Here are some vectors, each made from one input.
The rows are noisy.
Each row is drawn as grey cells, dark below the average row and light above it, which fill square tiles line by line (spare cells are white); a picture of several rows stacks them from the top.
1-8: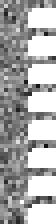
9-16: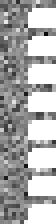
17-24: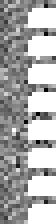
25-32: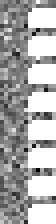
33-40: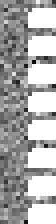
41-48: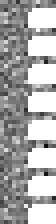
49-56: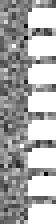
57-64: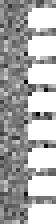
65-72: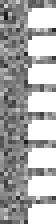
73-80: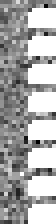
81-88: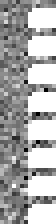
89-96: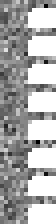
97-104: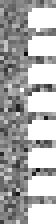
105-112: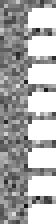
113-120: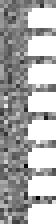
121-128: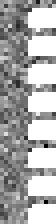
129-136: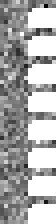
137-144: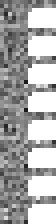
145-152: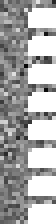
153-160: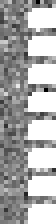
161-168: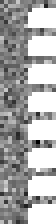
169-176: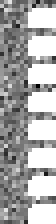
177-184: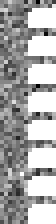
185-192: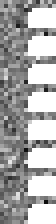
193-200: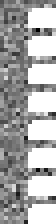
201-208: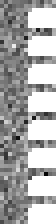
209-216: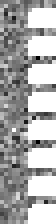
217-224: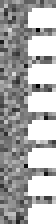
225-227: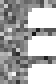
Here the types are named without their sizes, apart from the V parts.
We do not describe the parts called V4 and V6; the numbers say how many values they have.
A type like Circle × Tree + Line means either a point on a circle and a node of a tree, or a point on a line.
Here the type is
List(Line) + V4 × V6.
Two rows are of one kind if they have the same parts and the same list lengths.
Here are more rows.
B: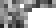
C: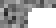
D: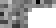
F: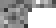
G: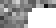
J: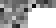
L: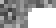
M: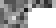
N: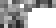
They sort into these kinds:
B, N
C, L
D, J, M
F
G

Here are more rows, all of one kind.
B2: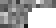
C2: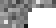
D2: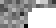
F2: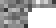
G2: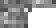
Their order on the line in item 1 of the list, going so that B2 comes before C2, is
G2, B2, C2, F2, D2.
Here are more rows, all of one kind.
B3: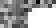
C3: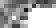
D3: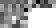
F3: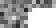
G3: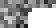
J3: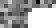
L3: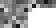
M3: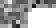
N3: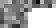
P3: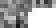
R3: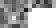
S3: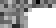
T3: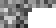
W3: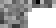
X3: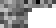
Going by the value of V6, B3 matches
G3, J3, T3 and X3.
